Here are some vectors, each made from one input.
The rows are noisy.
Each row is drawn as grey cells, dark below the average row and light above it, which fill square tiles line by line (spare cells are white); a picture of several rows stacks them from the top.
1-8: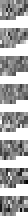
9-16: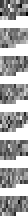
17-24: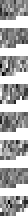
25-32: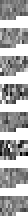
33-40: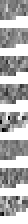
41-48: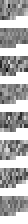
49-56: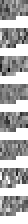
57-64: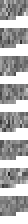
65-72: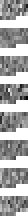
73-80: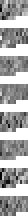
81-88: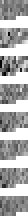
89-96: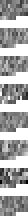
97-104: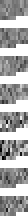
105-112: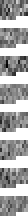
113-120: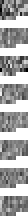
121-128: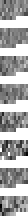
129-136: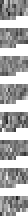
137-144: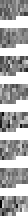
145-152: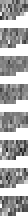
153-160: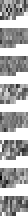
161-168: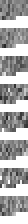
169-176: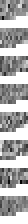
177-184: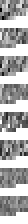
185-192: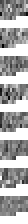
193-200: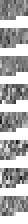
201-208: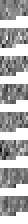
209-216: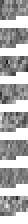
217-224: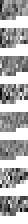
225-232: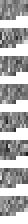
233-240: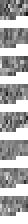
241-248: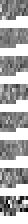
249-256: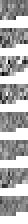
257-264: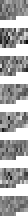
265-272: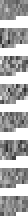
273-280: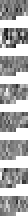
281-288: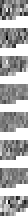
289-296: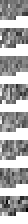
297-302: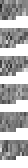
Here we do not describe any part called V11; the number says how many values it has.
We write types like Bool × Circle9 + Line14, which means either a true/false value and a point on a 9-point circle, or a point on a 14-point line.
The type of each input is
Label12 × (Line19 + V11).
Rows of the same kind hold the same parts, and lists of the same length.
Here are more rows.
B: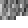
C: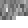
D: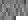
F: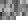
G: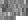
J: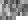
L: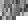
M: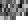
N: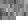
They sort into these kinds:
B, D, M
C, F, G, J, L, N

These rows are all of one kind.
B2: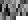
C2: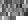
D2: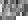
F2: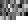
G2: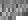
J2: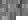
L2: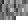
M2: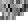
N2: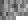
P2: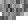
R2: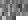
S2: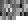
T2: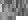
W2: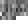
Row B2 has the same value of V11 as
C2, P2, T2 and W2.
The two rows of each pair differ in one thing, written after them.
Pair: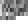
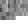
the place on the 19-point line
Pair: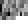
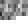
the label
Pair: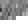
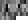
the label
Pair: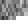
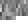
the label
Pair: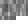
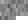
the place on the 19-point line
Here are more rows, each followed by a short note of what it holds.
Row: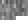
one of 12 labels and a point on a 19-point line
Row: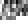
one of 12 labels and a value of V11
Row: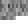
one of 12 labels and a value of V11
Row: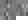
one of 12 labels and a point on a 19-point line
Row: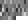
one of 12 labels and a value of V11
